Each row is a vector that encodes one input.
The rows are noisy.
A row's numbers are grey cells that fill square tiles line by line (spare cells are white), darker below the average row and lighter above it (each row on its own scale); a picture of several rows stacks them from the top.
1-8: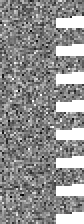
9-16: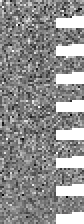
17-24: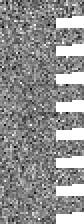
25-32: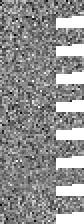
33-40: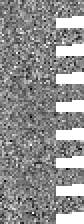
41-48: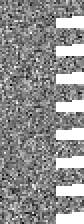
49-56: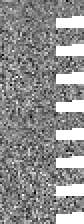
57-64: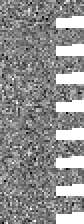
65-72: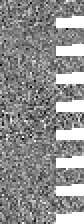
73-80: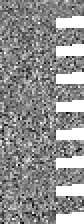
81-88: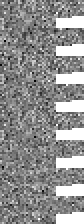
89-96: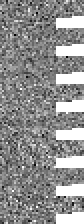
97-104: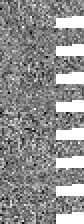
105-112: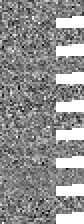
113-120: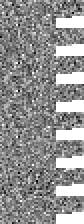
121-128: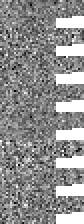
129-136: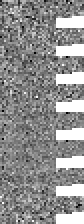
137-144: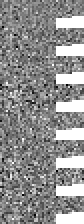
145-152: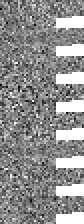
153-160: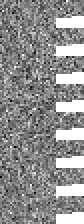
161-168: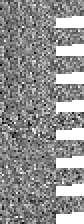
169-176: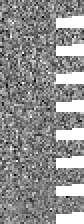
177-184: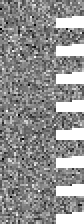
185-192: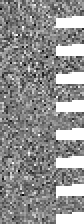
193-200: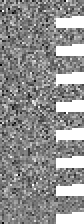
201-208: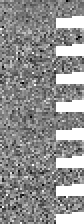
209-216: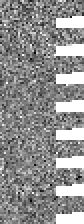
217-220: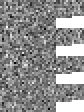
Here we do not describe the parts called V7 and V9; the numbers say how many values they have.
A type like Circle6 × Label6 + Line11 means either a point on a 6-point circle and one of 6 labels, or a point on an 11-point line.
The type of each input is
Bool × Line5 + Line6 + List2(V7) × V9.
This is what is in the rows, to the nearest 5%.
About 15% of them hold a point on a 5-point line and a true/false value. About 15% of them hold a point on a 6-point line. The rest hold a value of V9, together with a list of up to two values of V7.
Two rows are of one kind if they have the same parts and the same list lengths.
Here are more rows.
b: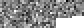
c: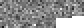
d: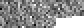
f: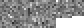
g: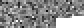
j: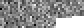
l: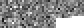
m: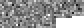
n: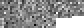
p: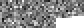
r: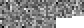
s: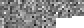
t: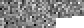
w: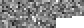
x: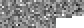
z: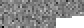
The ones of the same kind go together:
b, f, w
c, l, p, r, z
d, j, n, s, t
g
m, x

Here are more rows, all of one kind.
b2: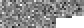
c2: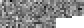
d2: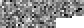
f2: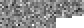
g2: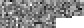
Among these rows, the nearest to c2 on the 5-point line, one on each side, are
b2 and g2.
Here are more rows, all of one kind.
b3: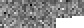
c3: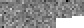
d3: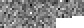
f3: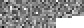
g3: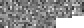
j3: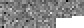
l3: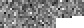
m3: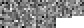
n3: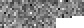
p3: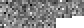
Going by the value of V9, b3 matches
d3, l3, n3 and p3.
